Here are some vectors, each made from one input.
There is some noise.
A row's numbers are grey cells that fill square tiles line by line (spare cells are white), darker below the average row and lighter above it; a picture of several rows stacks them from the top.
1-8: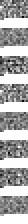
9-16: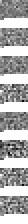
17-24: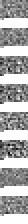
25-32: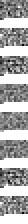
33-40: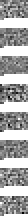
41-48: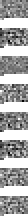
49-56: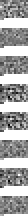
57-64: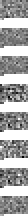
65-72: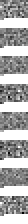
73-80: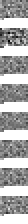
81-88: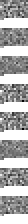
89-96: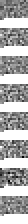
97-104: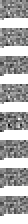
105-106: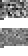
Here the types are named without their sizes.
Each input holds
a point on a line.
